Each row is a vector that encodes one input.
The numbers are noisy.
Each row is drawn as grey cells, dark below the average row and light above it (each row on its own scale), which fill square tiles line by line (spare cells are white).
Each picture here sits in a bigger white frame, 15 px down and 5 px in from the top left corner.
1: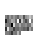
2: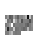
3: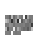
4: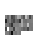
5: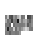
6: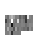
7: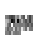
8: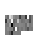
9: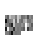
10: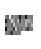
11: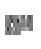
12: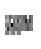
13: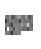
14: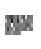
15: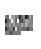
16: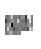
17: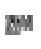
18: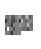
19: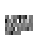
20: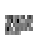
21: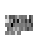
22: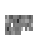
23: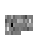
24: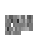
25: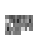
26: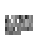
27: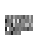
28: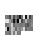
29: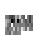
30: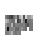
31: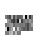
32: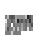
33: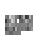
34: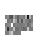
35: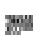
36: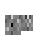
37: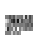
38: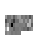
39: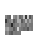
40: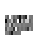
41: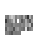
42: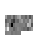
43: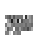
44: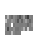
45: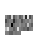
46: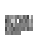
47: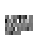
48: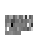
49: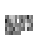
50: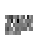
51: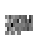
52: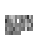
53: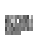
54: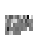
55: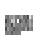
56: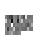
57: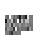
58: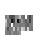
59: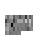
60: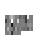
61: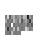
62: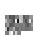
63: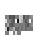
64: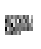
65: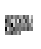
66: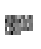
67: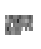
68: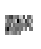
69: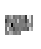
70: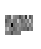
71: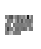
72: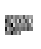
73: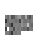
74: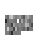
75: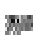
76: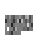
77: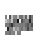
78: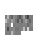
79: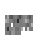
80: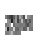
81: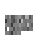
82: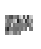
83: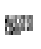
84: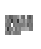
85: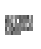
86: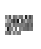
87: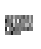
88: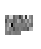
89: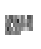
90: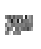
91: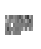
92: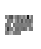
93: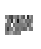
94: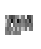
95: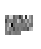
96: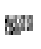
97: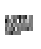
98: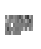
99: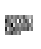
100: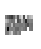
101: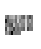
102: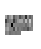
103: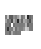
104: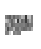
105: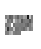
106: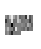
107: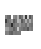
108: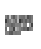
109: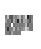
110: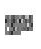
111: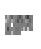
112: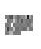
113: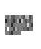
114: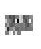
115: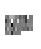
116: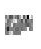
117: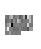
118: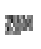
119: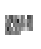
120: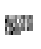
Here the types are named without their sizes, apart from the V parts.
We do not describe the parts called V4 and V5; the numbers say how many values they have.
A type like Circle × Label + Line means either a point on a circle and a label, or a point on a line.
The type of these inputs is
Bool × (Line + V4) × V5.
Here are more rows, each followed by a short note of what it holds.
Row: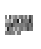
a true/false value, a value of V4 and a value of V5
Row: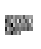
a point on a line, a true/false value and a value of V5
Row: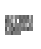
a point on a line, a true/false value and a value of V5
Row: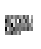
a point on a line, a true/false value and a value of V5
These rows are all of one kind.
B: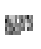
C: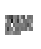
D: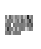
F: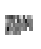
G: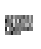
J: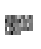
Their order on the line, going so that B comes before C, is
D, B, G, J, C, F.
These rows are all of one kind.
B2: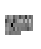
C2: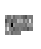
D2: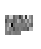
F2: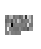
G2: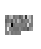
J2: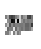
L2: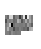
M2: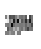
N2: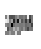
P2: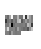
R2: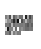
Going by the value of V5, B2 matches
D2 and L2.
